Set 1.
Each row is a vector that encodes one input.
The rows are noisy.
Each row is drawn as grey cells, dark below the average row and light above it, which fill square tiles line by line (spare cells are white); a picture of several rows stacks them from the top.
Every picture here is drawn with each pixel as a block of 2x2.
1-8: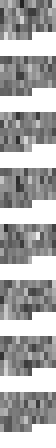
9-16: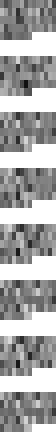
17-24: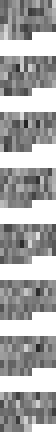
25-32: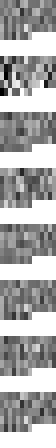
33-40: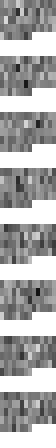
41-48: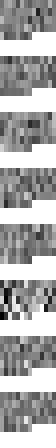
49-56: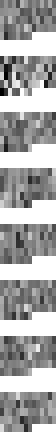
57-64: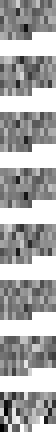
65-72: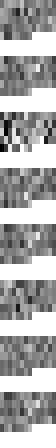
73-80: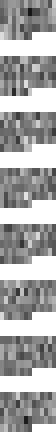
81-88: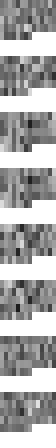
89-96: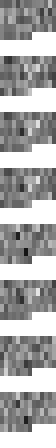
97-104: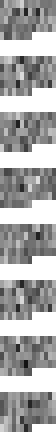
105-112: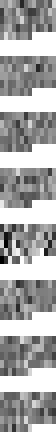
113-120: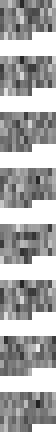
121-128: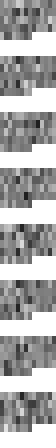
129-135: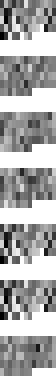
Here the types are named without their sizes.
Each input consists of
a list of points on a line.
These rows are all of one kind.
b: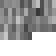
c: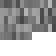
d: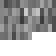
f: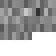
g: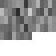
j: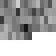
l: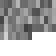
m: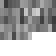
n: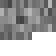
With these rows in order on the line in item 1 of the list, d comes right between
c and m.
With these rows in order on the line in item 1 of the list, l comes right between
b and j.
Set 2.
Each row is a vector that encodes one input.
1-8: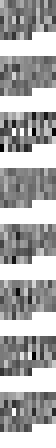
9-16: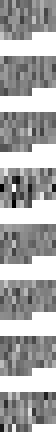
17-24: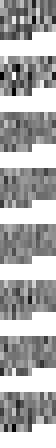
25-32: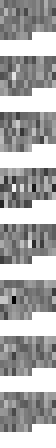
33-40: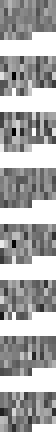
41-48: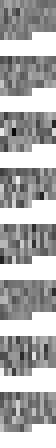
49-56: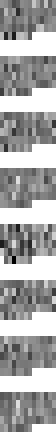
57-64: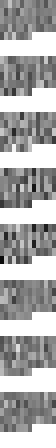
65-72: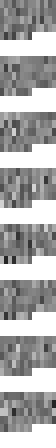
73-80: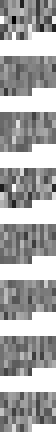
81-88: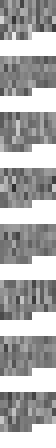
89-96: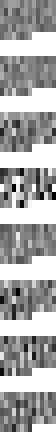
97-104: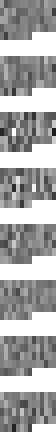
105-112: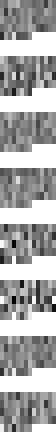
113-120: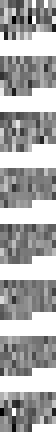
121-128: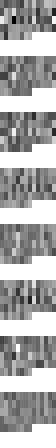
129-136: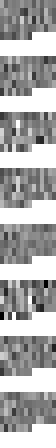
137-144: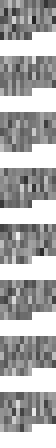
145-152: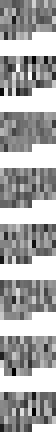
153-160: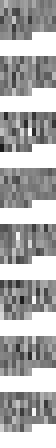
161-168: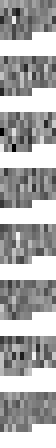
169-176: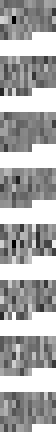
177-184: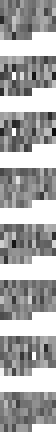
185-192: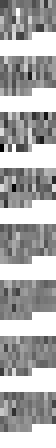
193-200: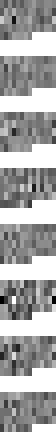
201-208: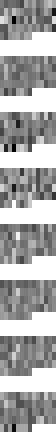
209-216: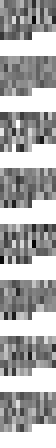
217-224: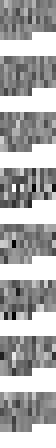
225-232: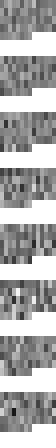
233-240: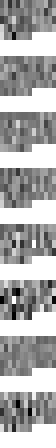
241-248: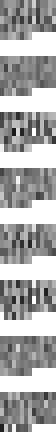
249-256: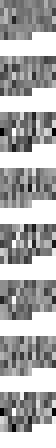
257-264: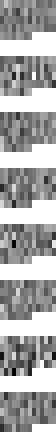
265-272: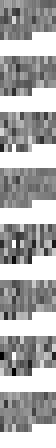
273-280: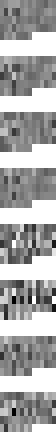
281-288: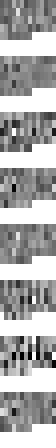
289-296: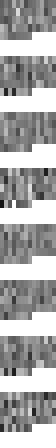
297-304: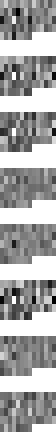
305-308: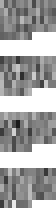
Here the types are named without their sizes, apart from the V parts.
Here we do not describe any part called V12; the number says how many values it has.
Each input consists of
either a point on a line, or a true/false value and a value of V12.
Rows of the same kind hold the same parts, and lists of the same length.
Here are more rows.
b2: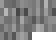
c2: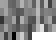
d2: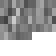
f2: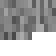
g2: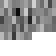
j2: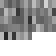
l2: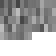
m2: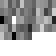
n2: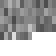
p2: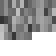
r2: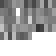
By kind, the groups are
b2, c2, f2, g2, j2, n2
d2, l2, m2, p2, r2

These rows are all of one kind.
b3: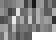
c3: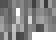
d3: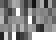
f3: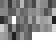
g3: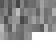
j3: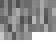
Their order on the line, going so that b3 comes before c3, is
f3, g3, j3, d3, b3, c3.
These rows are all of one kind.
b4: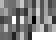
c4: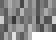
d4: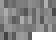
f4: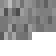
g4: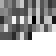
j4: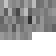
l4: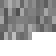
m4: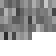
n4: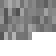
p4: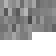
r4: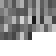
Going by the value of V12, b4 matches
c4, l4 and n4.
